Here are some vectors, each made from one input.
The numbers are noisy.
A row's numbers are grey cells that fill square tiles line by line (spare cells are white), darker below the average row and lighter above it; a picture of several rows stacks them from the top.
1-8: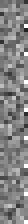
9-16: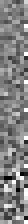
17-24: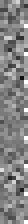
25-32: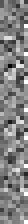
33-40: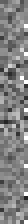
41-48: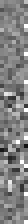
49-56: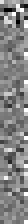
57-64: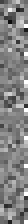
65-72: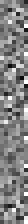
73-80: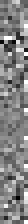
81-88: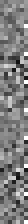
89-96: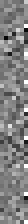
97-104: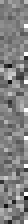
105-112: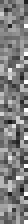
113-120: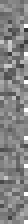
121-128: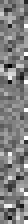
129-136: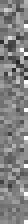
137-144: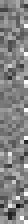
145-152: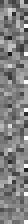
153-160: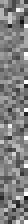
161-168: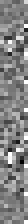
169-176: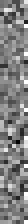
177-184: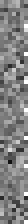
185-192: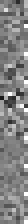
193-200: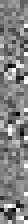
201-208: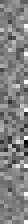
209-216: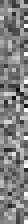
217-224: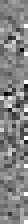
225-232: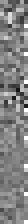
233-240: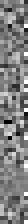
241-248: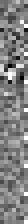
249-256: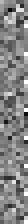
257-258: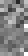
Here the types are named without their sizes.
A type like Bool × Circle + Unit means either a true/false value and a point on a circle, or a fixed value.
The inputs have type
Line + List(Circle).
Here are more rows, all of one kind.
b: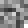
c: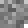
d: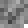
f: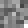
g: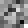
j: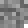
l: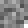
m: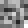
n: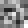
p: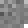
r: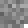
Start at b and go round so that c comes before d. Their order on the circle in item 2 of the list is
b, m, c, j, p, l, f, d, r, g, n.
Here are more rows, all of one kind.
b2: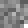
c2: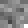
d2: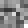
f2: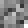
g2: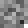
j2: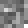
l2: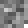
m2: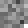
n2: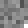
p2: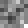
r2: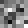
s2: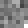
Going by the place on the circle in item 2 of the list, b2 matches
c2, d2 and r2.
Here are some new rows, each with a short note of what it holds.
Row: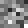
the empty list
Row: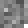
a list of two items
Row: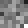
the empty list
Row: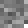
a list of one item
